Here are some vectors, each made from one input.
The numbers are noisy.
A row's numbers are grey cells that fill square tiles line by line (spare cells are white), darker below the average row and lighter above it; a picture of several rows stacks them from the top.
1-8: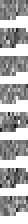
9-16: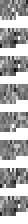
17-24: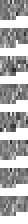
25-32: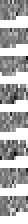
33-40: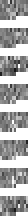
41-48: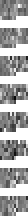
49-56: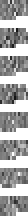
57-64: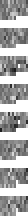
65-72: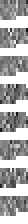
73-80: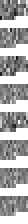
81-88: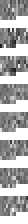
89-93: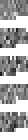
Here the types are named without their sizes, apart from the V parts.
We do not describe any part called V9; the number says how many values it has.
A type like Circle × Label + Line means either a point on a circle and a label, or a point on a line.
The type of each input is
Bool × Bool × Bool × V9 + Label.
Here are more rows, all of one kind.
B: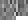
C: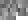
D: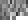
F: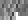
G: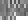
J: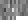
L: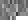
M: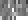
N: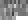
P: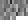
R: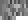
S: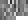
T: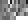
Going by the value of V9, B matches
J, L and P.
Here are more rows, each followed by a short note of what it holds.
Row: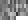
three true/false values and a value of V9
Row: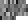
a label
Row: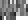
a label
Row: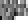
a label
